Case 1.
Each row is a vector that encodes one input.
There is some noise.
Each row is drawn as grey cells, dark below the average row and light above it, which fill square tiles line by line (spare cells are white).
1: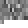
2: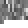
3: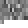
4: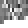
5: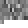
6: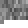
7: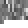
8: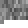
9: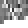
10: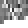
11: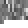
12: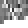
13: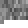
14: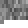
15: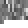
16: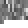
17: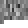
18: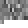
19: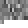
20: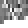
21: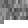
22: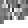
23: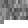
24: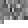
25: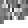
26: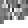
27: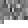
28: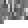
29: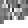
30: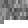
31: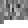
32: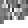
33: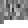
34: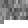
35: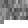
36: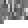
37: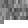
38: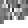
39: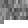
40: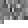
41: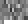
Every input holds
a point on a 5-point line.
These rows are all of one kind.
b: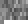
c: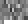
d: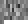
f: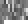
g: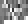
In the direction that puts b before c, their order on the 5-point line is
g, d, b, c, f.
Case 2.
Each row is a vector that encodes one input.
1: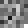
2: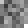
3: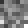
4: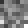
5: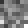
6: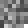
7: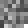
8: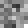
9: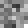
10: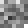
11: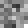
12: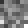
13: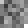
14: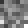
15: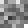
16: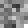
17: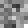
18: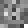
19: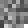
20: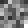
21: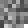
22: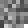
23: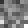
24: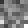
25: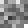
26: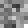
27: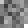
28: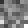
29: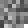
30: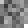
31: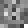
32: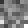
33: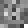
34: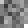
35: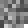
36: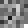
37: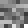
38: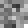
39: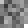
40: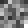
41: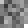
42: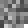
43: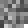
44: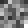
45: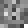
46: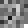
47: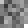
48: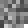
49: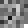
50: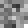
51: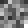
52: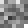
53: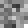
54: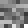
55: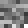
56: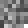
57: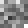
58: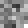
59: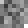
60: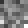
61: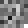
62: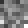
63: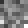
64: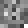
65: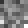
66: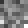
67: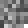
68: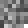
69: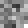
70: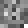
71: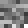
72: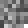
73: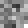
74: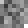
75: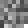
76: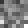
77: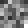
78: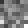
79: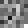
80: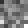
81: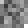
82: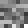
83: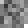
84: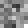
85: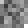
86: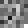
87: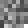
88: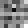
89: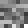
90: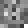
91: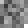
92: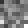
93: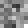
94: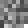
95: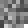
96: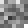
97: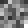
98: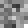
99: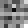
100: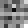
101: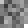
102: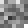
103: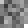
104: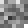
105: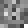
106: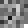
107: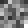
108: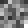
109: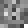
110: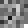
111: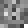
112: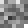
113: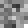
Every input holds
one of 10 labels.
